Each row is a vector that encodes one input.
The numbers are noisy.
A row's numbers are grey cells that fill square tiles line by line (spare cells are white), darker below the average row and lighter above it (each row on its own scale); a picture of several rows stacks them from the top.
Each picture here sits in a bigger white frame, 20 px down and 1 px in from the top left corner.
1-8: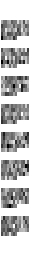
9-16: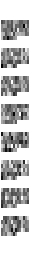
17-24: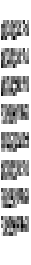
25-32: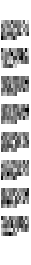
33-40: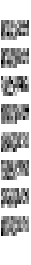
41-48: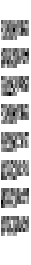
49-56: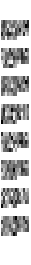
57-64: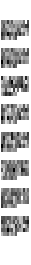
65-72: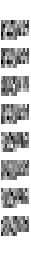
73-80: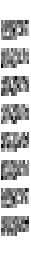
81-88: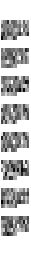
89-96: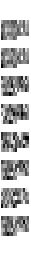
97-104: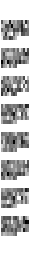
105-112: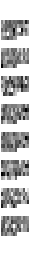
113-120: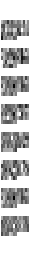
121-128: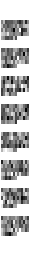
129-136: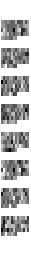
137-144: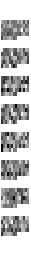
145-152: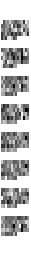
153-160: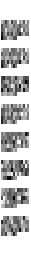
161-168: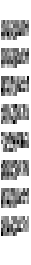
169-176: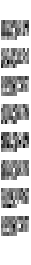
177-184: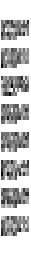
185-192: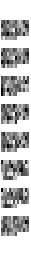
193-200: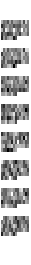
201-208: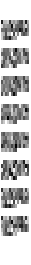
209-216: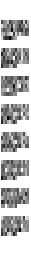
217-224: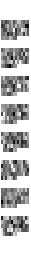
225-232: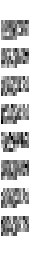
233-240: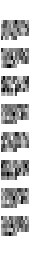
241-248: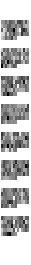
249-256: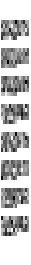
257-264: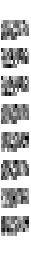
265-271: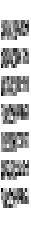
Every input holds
either a point on a 12-point line, or a node of a 15-node tree and a true/false value.
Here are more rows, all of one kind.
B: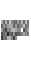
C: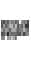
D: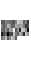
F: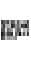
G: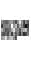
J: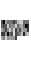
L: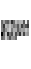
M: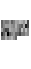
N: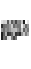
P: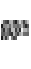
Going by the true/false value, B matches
N and P.
